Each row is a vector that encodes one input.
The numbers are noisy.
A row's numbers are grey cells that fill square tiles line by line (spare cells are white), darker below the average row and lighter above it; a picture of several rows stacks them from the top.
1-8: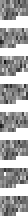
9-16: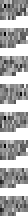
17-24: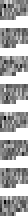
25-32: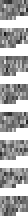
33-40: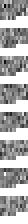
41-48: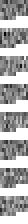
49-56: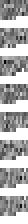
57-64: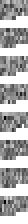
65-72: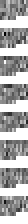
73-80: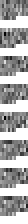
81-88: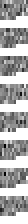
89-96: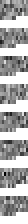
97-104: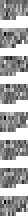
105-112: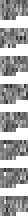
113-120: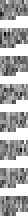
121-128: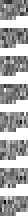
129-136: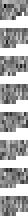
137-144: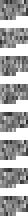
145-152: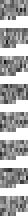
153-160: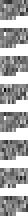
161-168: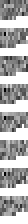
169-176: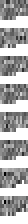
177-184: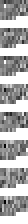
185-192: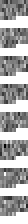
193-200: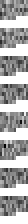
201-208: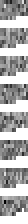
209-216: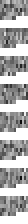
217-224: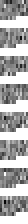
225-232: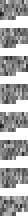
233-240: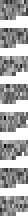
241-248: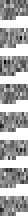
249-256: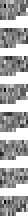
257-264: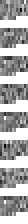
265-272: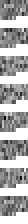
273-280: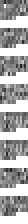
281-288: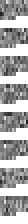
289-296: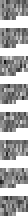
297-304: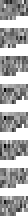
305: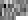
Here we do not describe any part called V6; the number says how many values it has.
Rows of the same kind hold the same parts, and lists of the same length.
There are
2 kinds of row.
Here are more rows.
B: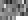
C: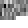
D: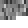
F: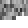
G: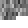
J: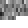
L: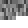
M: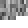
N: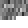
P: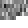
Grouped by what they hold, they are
B, D, G, L, N
C, F, J, M, P

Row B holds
a point on a 10-point line.
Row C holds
a true/false value and a value of V6.
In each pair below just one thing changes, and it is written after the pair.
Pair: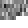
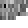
the value of V6
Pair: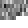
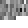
the true/false value
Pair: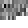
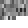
the true/false value
